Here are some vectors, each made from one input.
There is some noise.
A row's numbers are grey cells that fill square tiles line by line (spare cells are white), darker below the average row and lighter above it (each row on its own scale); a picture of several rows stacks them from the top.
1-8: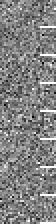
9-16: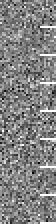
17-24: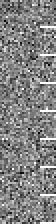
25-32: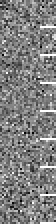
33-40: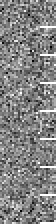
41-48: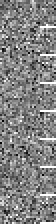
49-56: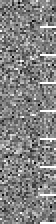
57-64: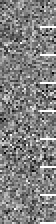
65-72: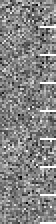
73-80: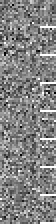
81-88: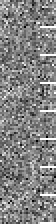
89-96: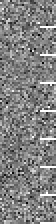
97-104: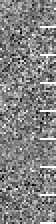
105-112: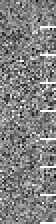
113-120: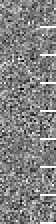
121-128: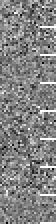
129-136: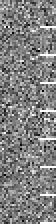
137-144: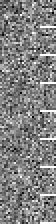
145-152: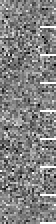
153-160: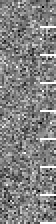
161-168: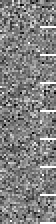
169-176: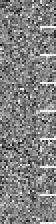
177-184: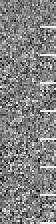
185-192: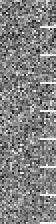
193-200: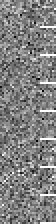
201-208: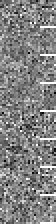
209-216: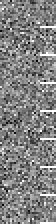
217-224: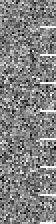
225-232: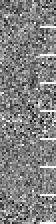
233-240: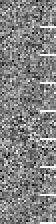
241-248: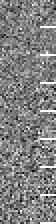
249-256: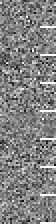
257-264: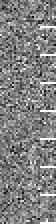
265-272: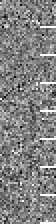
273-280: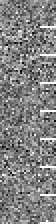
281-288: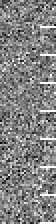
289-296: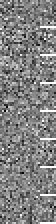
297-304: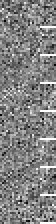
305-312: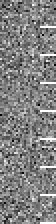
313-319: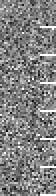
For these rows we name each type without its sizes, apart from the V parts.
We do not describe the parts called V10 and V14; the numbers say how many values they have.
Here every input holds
a value of V14, together with either two labels, or a value of V10.
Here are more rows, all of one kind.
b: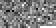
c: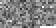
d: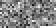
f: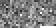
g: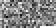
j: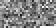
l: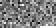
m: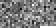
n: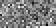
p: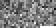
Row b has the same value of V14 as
d, f and j.
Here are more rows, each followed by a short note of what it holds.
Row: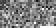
a value of V10 and a value of V14
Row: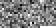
two labels and a value of V14
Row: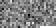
a value of V10 and a value of V14
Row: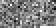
two labels and a value of V14
